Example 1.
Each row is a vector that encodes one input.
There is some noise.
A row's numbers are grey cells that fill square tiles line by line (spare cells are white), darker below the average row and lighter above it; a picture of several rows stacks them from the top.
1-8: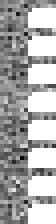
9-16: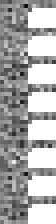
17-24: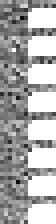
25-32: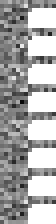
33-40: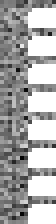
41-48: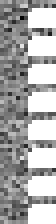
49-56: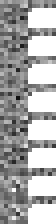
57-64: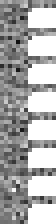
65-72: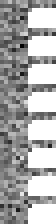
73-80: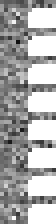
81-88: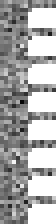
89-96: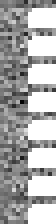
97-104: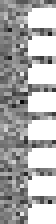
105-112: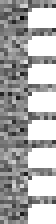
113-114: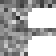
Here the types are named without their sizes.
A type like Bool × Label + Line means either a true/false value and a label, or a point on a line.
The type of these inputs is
(Circle + Unit) × Label.
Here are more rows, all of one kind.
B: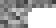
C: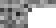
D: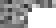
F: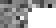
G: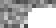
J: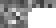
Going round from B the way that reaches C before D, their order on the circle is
B, G, C, D, F, J.
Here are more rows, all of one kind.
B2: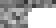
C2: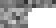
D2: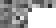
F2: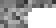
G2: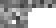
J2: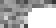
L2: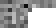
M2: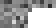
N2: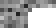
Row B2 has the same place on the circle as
C2 and F2.
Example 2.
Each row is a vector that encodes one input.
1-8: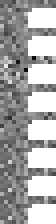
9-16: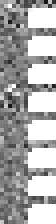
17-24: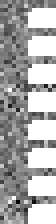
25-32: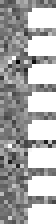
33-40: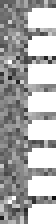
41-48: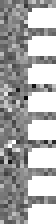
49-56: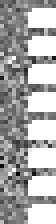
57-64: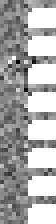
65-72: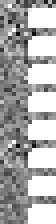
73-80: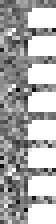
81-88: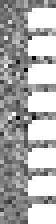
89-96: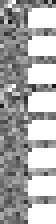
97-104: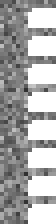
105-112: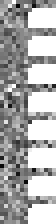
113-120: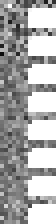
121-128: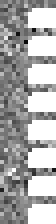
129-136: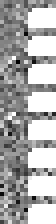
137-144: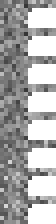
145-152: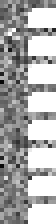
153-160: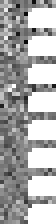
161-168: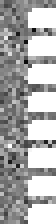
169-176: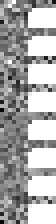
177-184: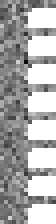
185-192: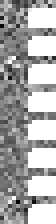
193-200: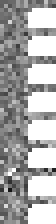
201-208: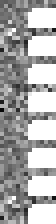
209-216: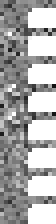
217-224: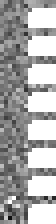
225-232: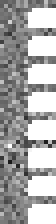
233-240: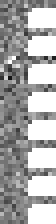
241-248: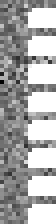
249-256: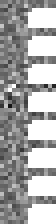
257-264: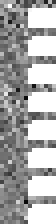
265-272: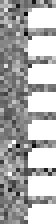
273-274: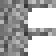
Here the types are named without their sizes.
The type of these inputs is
Circle + Line.
